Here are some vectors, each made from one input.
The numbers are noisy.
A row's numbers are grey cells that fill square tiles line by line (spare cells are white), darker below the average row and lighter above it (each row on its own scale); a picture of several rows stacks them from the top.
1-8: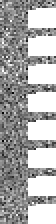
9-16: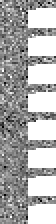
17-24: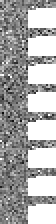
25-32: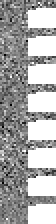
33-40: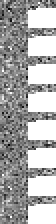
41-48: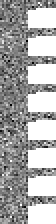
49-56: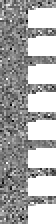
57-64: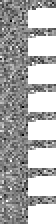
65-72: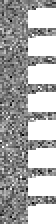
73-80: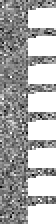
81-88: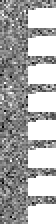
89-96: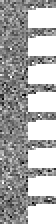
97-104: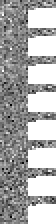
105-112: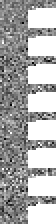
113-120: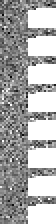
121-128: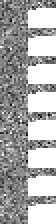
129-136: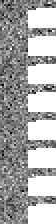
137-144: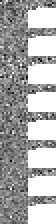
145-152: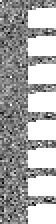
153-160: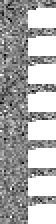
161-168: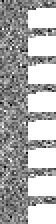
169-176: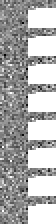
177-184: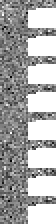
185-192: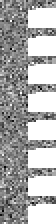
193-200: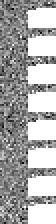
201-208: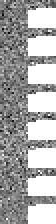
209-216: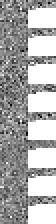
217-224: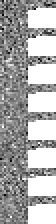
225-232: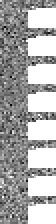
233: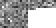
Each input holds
either a point on an 8-point line and four true/false values, or a list of up to two points on a 9-point line.
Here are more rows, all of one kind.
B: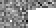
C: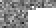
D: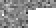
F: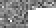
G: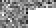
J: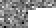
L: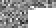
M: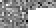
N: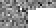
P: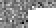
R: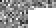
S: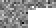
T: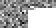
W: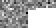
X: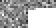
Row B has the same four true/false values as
L, R, T and X.
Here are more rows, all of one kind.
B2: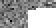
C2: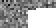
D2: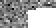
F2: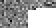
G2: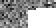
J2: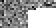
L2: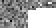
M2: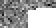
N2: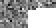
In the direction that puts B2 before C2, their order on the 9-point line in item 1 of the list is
G2, B2, L2, D2, C2, J2, F2, M2, N2.
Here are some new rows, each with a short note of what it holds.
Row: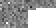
the empty list
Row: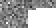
the empty list
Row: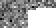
a list of one item
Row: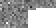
the empty list
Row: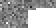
the empty list
